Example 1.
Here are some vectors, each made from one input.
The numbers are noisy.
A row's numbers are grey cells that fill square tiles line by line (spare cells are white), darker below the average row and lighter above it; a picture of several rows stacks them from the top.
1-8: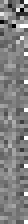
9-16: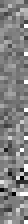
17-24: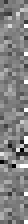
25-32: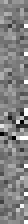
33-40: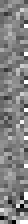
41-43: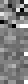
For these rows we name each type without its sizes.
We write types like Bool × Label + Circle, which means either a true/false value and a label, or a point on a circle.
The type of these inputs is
Bool × Line × Line + Unit.
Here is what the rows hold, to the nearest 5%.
About 15% of them hold a fixed value. The rest hold a point on each of two lines and a true/false value.
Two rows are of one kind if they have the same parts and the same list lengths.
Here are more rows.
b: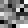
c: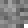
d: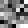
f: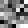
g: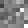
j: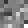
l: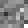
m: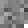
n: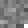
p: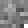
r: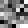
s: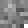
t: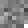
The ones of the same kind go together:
b, d, f, r
c, g, j, l, m, n, p, s, t

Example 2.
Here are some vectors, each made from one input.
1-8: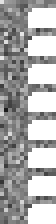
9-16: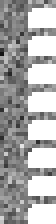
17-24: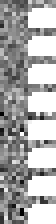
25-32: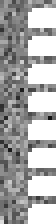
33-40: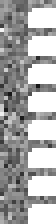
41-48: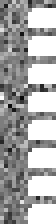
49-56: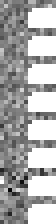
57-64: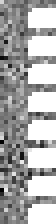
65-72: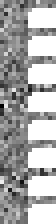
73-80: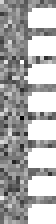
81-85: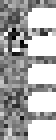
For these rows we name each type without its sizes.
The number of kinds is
2.
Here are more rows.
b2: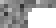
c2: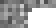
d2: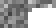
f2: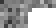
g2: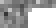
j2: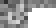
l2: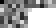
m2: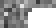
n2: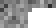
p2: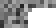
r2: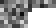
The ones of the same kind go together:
b2, c2, d2, f2, g2, j2, m2, n2, p2
l2, r2

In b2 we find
four true/false values.
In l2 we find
a label.
